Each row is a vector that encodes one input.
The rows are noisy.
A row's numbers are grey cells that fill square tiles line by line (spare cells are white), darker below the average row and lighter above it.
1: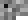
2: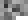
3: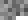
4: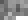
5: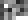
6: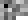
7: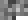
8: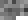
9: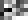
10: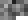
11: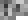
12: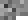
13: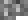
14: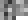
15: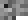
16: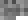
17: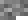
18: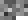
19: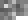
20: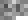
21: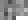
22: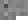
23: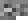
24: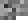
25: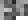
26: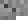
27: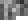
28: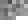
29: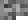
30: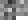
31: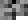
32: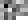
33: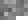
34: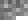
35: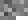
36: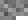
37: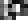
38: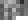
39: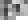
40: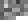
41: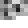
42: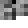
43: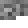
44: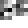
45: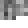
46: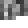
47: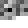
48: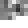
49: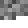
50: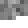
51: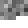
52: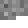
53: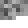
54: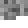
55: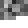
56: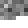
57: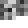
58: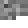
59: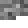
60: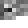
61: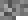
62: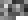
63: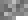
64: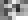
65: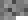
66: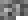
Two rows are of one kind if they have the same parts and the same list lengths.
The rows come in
2 kinds.
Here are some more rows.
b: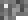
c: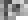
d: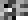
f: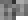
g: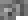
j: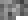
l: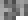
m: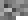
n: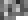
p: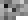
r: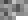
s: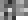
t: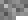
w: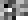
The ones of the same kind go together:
b, c, d, g, j, m, n, p, r, s, t, w
f, l

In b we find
three true/false values.
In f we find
a point on a 5-point line.
